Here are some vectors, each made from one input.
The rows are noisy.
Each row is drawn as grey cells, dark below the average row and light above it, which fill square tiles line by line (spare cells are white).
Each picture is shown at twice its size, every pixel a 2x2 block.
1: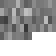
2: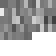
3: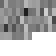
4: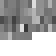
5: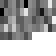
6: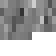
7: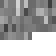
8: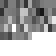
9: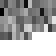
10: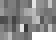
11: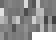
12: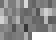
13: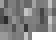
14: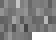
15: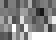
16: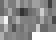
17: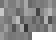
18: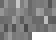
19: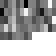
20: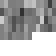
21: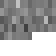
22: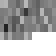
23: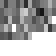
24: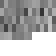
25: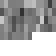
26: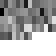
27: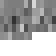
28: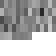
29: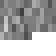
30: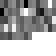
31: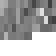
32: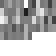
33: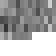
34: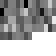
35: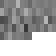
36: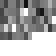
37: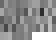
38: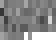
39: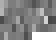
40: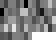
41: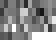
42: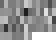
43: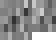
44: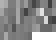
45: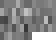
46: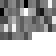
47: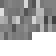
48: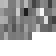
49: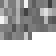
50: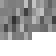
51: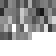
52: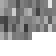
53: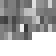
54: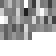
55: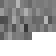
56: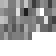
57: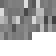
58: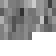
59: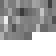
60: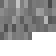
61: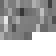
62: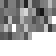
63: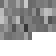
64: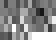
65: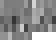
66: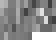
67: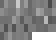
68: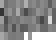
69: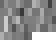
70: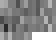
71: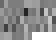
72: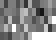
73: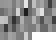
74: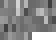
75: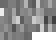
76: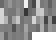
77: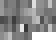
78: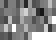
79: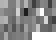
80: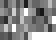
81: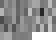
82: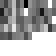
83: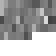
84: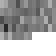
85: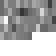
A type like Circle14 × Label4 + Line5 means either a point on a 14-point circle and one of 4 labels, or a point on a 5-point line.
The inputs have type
Label10 + Line6.
